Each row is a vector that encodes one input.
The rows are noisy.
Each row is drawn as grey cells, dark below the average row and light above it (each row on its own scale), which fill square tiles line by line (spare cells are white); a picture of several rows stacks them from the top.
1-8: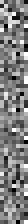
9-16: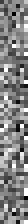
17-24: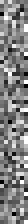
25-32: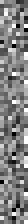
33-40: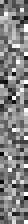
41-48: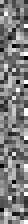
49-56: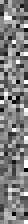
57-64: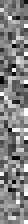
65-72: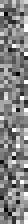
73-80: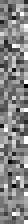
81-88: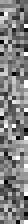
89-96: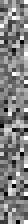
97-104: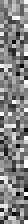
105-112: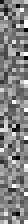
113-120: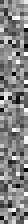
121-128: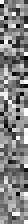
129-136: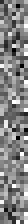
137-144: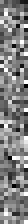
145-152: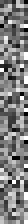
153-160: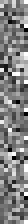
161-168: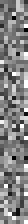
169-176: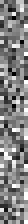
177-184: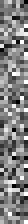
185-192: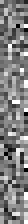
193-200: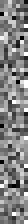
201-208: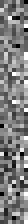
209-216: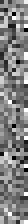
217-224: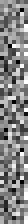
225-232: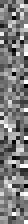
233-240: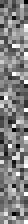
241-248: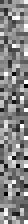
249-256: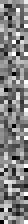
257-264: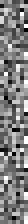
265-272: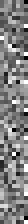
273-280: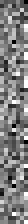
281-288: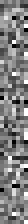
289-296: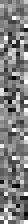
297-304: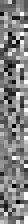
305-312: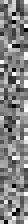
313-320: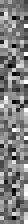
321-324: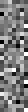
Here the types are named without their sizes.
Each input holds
either a point on a circle and a label, or a fixed value, or three true/false values.
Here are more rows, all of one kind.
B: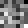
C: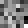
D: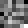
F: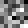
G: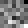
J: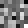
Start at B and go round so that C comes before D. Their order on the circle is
B, J, C, D, G, F.
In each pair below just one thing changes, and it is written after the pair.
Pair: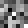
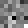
the label
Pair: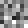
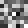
the place on the circle
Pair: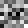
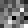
the label
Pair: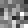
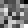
the place on the circle
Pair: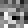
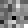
the place on the circle
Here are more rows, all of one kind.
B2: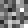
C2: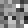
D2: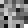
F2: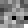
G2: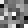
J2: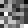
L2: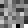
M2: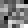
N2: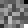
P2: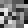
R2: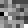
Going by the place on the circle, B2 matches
C2, D2, M2 and R2.
